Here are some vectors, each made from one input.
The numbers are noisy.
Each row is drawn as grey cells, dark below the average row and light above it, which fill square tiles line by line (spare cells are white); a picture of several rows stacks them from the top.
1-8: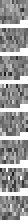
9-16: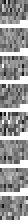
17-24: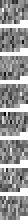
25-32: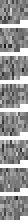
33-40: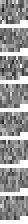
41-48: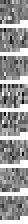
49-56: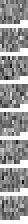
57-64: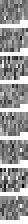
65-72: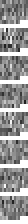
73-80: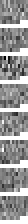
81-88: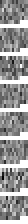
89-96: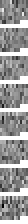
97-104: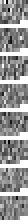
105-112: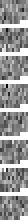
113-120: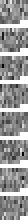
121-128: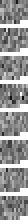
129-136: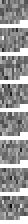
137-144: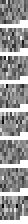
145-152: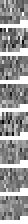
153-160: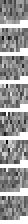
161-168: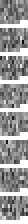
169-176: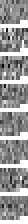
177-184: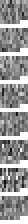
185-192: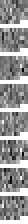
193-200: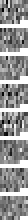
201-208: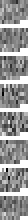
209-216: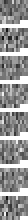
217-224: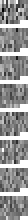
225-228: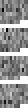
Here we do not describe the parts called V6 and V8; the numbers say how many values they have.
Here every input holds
a node of an 11-node tree, a true/false value and a value of V6, together with either a point on a 10-point line, or a value of V8.
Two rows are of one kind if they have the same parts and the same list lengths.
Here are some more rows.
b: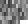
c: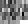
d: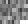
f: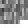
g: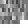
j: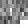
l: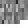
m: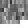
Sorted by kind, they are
b, c, d, f, m
g, j, l

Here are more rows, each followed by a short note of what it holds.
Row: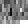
a node of an 11-node tree, a true/false value, a value of V6 and a value of V8
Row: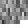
a point on a 10-point line, a node of an 11-node tree, a true/false value and a value of V6
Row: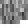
a node of an 11-node tree, a true/false value, a value of V6 and a value of V8
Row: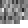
a point on a 10-point line, a node of an 11-node tree, a true/false value and a value of V6
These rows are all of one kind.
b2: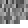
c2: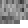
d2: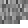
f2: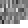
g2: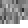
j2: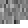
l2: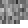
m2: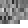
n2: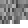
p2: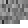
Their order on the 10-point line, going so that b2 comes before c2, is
j2, n2, p2, f2, d2, l2, m2, b2, c2, g2.
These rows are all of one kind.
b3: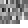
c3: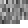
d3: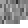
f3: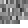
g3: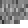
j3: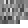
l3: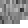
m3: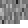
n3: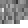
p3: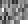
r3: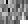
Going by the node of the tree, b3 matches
c3, f3 and m3.
